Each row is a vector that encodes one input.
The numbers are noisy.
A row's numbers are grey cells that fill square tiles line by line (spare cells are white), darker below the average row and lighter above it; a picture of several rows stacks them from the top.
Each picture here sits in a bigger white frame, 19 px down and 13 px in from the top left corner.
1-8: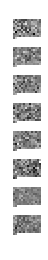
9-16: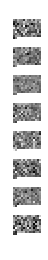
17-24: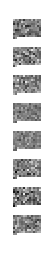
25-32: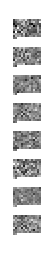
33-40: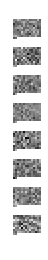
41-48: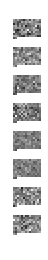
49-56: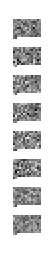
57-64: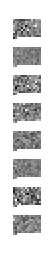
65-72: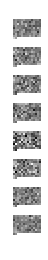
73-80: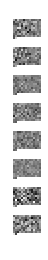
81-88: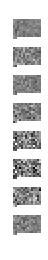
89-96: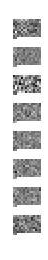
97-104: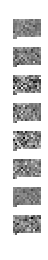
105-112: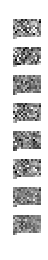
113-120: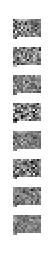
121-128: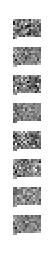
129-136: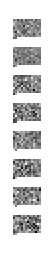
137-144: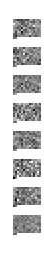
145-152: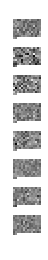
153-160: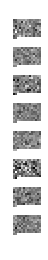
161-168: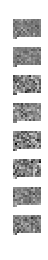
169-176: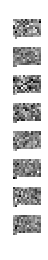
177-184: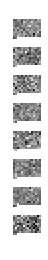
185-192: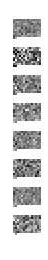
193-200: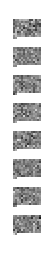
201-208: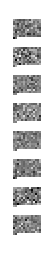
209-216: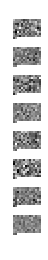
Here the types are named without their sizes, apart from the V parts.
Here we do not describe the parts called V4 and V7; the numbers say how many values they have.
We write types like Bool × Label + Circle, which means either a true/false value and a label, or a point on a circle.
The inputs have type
(Bool × Bool × Bool + Unit) × V4 × V7 + List(Circle).
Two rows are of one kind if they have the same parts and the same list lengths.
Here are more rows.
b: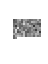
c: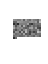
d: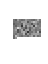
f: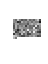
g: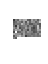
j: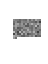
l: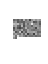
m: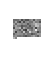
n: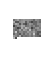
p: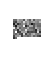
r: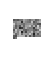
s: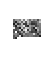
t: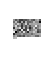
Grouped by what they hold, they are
b, d, p, t
c, l, s
f, j, n
g, m
r

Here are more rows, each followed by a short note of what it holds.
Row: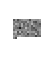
three true/false values, a value of V4 and a value of V7
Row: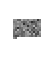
a value of V4 and a value of V7
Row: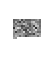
the empty list
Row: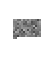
three true/false values, a value of V4 and a value of V7
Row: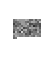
a value of V4 and a value of V7
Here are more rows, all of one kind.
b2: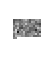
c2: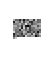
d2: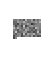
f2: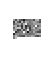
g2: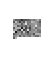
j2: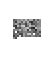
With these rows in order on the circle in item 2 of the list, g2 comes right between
b2 and d2.
